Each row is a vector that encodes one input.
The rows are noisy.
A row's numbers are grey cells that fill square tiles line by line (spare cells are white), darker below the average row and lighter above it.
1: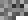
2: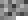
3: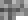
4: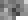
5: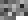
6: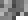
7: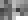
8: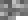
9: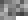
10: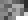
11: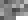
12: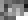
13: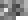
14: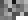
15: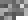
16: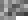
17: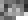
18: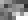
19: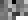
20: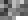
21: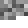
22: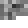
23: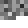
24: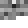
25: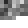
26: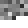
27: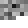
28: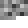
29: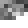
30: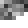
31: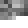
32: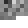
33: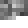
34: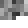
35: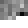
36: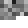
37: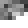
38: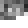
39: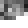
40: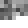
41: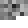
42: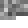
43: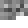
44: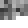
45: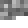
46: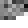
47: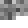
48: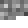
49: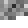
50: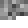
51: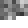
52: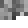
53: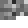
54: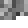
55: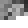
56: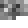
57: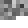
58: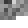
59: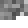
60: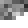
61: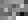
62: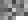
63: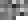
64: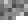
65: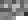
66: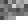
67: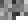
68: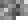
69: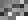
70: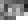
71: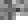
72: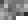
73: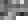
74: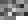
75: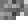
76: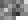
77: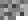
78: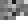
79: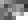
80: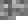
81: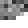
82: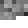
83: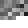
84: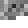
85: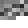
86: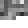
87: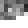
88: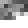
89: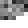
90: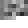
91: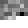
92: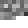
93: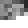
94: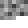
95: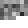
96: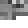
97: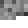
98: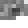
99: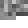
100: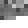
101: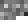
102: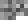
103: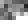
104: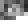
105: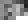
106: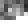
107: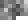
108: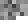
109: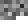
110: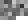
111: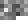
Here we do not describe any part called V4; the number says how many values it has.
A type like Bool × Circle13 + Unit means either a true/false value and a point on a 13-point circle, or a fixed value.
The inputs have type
List2(Line5) × V4.
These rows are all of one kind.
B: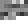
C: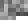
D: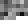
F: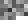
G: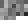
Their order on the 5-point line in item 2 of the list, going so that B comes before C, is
B, G, F, C, D.
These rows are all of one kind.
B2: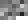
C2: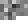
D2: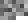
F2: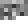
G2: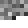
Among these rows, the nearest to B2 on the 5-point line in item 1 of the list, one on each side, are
C2 and F2.
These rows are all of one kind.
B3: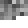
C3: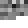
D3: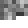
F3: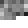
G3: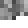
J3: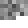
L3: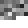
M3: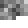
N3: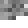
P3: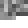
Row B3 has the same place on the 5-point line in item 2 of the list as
D3, J3, M3 and N3.
